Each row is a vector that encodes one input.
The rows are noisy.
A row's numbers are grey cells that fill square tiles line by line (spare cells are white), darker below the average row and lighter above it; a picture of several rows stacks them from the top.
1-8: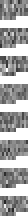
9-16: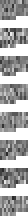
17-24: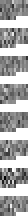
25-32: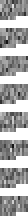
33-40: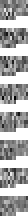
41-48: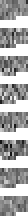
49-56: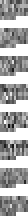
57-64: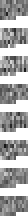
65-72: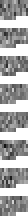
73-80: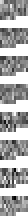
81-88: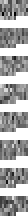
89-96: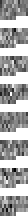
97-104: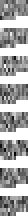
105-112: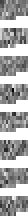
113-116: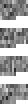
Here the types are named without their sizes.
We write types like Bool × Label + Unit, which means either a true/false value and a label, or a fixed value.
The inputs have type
Label × (Label + Tree).
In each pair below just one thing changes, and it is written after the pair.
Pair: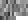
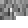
the node of the tree
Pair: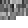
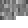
the node of the tree
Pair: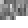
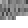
the label
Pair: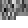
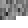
the label
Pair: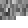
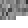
the label
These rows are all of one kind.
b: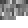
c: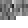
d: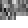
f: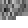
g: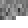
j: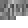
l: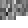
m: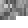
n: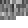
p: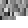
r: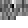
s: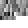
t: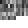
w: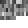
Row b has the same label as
d, n and w.
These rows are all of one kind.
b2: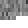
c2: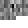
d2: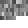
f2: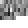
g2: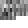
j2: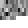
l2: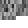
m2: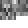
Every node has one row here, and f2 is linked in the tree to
l2.
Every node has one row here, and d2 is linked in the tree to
b2 and g2.
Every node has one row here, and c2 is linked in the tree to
b2 and j2.
